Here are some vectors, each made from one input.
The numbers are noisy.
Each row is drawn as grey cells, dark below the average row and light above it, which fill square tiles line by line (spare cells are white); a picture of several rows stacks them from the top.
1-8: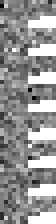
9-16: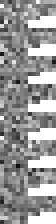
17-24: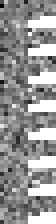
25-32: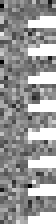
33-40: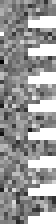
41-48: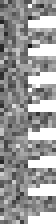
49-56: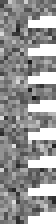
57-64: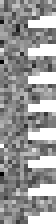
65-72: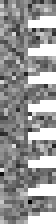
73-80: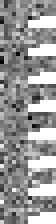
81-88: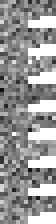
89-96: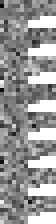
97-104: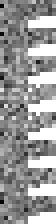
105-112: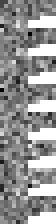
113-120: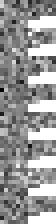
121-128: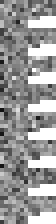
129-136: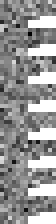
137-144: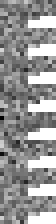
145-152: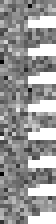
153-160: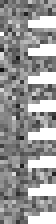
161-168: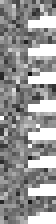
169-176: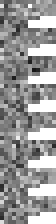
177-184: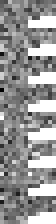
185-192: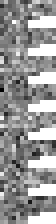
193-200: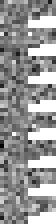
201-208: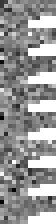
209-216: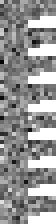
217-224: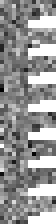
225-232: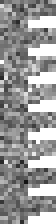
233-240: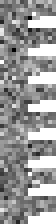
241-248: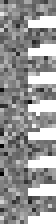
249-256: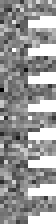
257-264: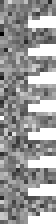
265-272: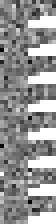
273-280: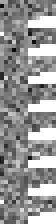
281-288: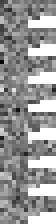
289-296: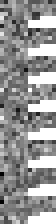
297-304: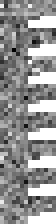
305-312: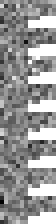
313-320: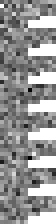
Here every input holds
a node of a 10-node tree and a true/false value, together with either a point on a 13-point circle, or a list of up to two points on a 7-point line.
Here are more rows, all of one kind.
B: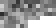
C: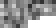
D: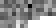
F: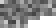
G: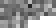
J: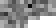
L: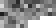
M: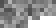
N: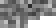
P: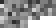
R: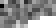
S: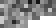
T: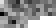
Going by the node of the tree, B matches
L, S and T.
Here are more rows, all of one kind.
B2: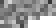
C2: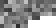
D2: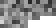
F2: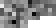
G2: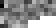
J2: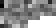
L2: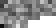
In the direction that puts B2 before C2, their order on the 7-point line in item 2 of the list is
B2, J2, D2, C2, G2, F2, L2.
